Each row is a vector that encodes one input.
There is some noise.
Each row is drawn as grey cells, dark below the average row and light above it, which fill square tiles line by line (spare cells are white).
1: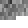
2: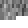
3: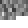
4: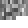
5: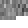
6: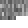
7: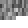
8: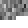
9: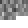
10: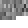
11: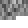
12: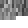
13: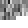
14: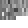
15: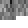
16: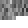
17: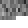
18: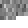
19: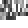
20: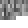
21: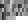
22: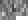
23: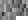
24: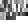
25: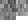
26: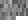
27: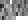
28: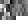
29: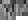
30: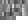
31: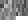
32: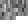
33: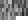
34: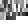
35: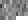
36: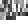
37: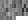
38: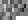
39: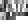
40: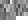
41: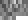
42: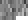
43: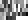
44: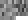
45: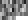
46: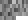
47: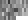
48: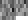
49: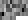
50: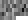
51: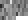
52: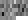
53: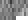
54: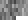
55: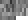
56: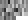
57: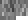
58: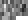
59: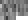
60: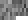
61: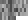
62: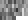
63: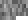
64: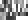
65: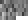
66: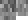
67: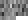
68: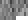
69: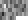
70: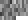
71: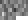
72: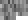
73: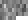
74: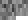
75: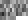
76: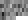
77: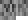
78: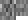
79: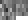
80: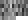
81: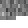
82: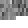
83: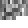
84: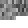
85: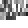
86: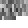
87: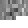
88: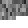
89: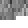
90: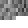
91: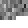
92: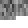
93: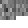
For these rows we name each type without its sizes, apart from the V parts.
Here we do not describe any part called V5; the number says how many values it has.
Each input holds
a list of items, each a label and a value of V5.
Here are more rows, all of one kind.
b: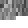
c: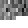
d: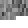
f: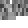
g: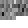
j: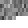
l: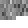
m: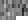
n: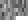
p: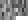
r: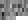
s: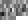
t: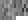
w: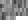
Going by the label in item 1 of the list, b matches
f, m and s.
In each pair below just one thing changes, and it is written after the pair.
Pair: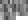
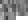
the value of V5 in item 2 of the list
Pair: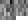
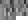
the value of V5 in item 2 of the list
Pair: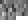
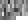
the label in item 1 of the list
